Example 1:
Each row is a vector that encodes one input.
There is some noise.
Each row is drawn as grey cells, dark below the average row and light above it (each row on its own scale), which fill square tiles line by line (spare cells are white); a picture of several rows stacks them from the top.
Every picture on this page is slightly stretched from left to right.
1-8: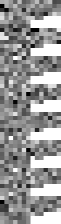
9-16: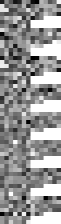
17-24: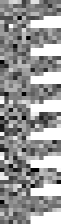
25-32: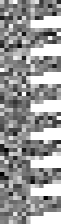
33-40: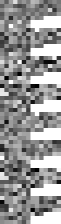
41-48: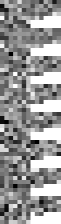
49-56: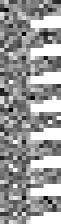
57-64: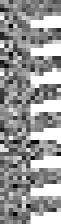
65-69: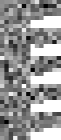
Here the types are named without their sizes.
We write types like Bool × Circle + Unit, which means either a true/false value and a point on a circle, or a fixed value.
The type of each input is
Tree + Unit.
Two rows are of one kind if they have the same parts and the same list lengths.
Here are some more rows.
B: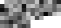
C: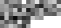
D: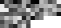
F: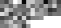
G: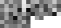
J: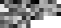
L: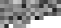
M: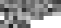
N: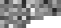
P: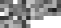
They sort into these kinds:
B, C, F, G, L, M, N, P
D, J

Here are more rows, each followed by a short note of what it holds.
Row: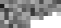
a node of a tree
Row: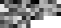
a fixed value
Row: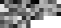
a fixed value
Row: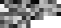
a fixed value
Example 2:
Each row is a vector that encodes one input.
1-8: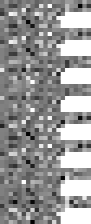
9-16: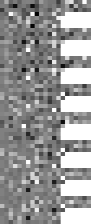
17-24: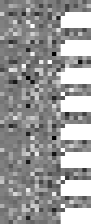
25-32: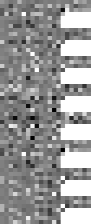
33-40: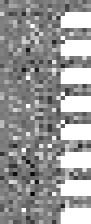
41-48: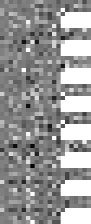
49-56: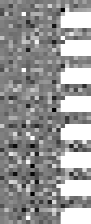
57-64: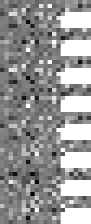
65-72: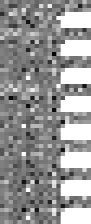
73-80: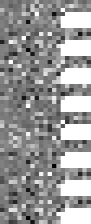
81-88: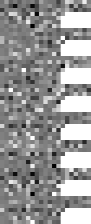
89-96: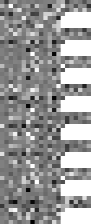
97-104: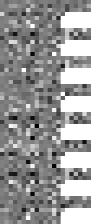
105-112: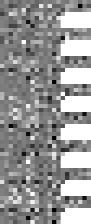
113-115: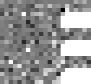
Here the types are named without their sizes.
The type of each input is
Bool × Bool × Bool + Unit.
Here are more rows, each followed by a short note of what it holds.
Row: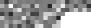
a fixed value
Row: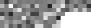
a fixed value
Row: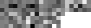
three true/false values
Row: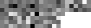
three true/false values
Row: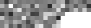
a fixed value
